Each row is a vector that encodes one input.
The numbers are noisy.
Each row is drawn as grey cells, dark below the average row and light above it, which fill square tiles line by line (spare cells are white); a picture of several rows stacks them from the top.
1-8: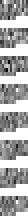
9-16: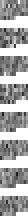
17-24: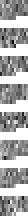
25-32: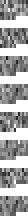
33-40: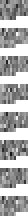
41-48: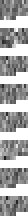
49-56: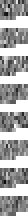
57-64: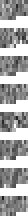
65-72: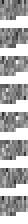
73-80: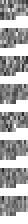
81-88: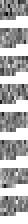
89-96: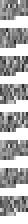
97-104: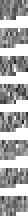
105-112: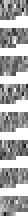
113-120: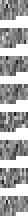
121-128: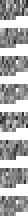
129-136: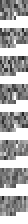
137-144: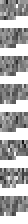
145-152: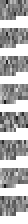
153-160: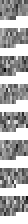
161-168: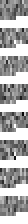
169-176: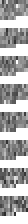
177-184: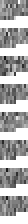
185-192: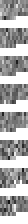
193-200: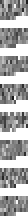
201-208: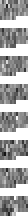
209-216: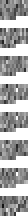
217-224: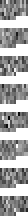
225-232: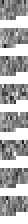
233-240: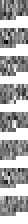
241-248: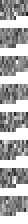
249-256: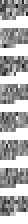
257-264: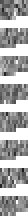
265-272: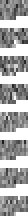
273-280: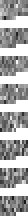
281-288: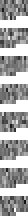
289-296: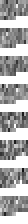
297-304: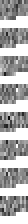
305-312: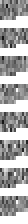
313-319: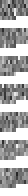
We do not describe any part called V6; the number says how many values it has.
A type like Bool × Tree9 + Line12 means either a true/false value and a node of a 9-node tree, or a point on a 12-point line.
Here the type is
Bool × Bool × Bool × Bool + Label10 × Label10 + V6.
